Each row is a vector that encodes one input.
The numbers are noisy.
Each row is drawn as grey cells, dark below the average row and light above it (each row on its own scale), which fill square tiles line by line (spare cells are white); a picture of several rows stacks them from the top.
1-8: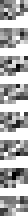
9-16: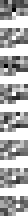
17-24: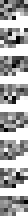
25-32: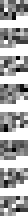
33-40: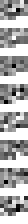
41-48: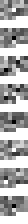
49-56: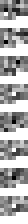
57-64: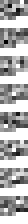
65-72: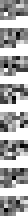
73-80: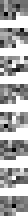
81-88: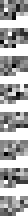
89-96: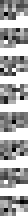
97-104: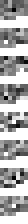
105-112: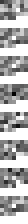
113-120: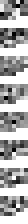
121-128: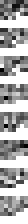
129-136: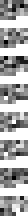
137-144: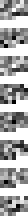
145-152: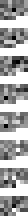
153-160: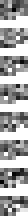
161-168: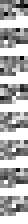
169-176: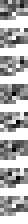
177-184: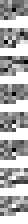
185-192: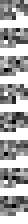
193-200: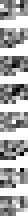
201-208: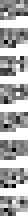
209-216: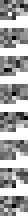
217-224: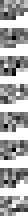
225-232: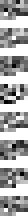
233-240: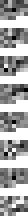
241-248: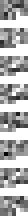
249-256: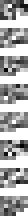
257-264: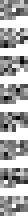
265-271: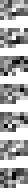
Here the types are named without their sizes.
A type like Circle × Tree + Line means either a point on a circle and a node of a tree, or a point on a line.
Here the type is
(Bool × Bool × Bool × Bool + Unit) × Line.
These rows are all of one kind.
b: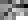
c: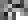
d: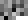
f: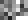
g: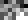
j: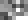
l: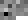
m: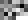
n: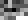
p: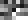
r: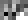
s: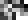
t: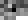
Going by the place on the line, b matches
j and s.
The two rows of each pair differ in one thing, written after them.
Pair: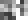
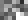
one of the four true/false values
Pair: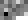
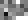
the place on the line
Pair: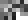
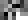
one of the four true/false values
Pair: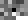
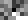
one of the four true/false values
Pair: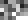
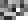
one of the four true/false values
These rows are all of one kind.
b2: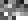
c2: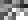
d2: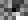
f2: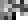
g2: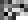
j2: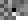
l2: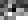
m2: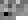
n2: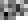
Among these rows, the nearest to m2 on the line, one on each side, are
g2 and n2.
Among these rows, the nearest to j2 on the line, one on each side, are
d2 and l2.
